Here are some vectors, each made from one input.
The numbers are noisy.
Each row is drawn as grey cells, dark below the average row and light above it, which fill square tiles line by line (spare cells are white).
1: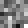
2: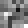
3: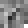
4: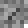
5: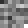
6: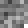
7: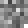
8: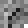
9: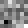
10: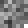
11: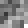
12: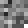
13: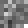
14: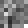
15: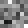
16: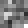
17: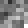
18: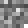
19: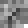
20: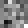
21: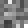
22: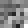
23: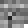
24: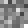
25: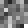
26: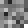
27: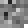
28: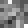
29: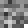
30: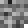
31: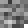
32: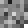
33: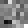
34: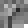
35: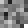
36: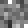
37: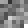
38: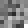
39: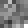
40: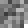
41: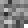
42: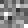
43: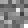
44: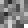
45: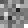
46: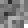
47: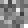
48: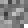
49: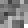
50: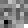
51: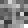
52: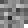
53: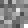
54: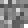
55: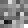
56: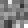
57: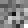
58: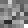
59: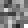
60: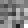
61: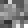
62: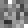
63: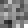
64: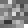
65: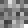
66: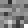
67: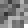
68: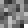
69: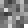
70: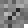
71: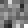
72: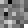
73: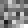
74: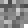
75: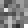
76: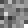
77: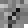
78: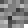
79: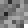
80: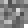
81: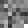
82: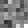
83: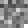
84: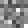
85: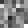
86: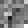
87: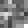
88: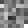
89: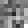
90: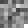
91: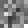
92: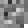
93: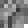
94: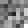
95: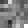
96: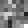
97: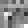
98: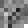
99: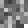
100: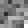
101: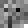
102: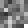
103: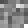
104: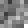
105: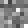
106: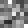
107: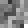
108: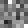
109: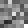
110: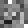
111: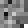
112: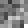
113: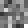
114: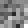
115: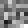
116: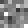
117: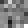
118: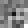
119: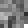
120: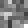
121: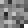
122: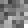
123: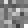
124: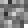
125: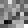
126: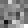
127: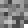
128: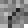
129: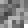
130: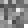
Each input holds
either one of 7 labels and a point on a 7-point line, or three true/false values.
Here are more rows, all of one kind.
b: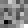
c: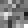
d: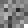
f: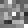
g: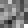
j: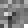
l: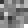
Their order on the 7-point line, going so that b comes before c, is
b, f, g, c, d, j, l.
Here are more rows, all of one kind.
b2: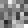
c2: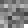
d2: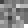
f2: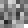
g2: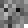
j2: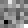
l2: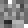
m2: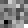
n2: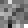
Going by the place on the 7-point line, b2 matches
f2, j2 and m2.
